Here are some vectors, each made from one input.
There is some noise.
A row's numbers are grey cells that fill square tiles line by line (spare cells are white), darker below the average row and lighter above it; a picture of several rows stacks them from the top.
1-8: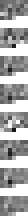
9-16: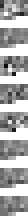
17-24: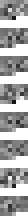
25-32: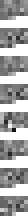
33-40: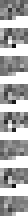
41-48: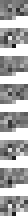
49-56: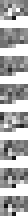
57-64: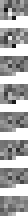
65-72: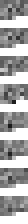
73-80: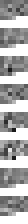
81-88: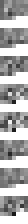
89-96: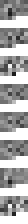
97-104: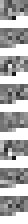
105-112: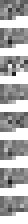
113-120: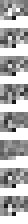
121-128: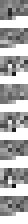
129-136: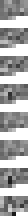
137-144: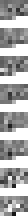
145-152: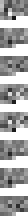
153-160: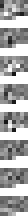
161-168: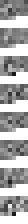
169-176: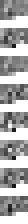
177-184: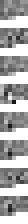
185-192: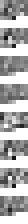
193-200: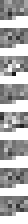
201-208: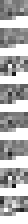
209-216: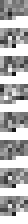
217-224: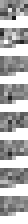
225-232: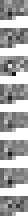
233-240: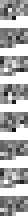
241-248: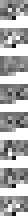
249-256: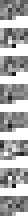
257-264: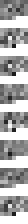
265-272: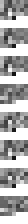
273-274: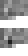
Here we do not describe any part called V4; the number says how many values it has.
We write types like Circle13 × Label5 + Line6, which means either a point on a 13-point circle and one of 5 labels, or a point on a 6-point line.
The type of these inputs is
Bool × (Circle10 × V4 + Unit).
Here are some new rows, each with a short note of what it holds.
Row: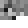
a point on a 10-point circle, a true/false value and a value of V4
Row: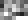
a true/false value
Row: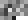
a point on a 10-point circle, a true/false value and a value of V4
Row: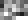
a true/false value
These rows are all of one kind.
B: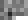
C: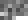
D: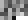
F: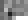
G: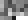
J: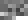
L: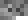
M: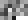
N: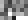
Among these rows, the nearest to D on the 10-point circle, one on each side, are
M and N.
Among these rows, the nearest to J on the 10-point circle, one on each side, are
B and M.
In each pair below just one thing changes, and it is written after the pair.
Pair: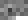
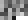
the true/false value
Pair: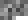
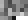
the true/false value
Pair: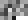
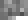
the true/false value
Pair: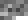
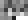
the true/false value
